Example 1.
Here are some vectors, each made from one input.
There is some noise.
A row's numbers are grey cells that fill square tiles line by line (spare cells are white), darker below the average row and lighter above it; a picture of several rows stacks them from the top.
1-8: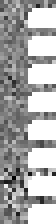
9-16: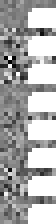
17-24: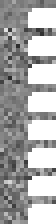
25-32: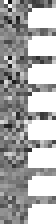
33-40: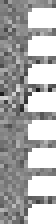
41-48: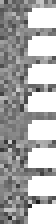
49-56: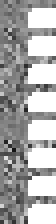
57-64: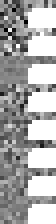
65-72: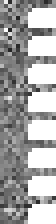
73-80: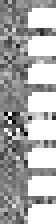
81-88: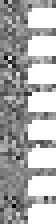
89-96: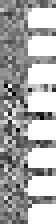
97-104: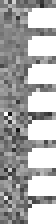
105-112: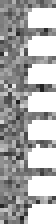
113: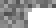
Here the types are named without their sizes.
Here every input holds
either a fixed value, or a node of a tree, or three true/false values.
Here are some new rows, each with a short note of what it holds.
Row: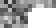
a fixed value
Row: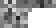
three true/false values
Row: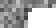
a fixed value
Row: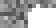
a fixed value
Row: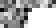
a fixed value
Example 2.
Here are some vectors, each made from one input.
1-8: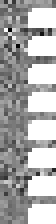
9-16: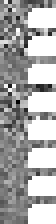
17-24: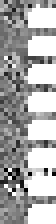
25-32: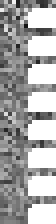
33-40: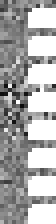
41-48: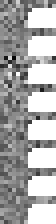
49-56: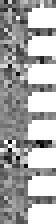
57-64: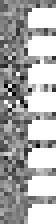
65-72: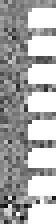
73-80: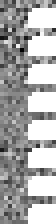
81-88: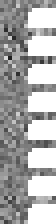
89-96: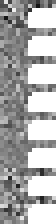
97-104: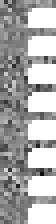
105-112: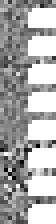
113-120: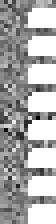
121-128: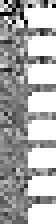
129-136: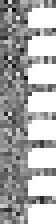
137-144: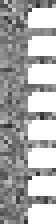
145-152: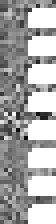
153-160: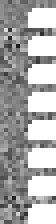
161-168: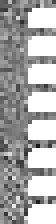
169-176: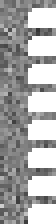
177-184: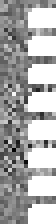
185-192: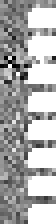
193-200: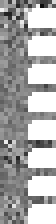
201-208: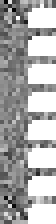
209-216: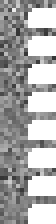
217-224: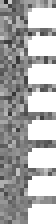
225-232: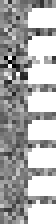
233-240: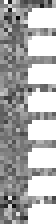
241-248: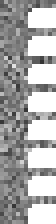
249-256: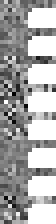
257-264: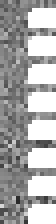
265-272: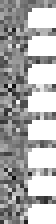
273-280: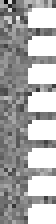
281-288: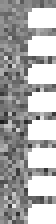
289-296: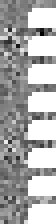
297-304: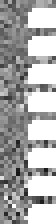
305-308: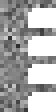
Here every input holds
either a node of a 12-node tree, or three true/false values.
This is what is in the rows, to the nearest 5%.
About 40% of them hold a node of a 12-node tree. The rest hold three true/false values.
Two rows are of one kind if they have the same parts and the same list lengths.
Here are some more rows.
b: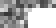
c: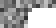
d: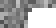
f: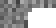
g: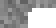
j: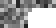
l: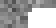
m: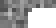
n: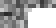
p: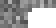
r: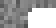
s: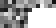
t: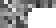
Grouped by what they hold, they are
b, c, d, g, l, n
f, j, m, p, r, s, t

